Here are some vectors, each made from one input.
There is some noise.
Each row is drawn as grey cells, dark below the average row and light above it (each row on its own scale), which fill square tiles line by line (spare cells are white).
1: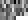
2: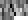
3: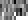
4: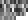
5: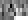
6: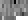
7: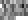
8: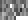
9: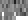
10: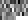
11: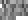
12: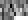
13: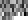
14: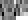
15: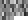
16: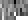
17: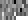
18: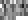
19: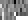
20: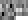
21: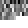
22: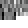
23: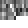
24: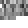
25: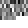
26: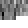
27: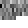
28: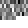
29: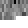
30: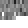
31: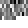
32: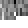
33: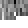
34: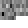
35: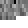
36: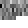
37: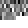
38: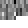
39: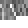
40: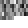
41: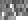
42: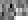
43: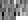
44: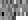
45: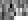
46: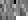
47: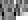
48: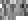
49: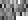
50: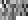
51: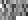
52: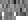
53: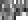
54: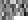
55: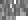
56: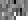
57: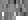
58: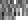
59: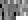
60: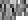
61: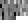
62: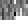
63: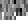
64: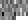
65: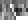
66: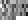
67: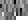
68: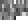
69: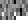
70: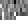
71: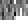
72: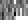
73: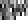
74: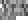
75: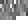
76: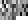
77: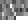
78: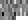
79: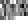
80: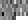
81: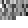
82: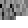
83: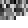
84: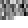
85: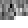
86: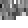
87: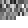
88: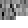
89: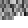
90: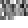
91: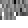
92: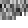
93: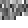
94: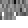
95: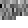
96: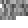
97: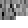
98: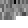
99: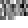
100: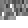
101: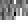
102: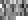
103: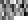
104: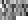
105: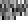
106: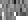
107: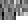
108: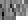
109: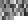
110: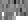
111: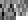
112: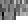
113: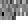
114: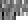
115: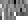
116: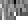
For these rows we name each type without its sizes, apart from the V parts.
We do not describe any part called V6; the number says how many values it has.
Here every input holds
three true/false values, together with either a point on a line, or a value of V6.
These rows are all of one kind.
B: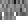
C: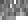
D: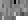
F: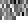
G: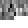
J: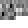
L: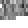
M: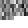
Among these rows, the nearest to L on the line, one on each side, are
B and J.
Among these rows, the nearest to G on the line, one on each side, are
B and M.
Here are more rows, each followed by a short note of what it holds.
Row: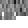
a point on a line and three true/false values
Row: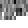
three true/false values and a value of V6
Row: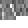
a point on a line and three true/false values
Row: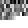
a point on a line and three true/false values
